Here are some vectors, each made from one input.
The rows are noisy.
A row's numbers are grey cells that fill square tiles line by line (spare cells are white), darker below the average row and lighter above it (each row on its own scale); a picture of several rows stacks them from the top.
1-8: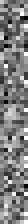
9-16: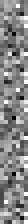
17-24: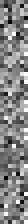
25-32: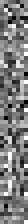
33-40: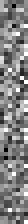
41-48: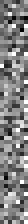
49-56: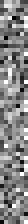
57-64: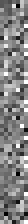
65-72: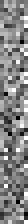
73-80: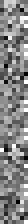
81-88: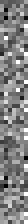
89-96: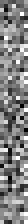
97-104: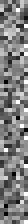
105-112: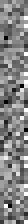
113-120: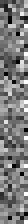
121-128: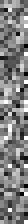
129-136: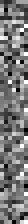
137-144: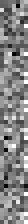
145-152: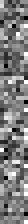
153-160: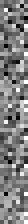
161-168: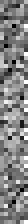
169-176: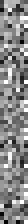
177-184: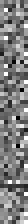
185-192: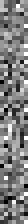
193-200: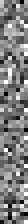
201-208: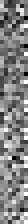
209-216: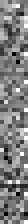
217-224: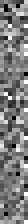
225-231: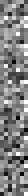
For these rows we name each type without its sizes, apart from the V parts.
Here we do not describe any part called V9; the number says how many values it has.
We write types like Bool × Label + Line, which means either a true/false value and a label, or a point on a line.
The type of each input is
List(Bool × Label × V9).
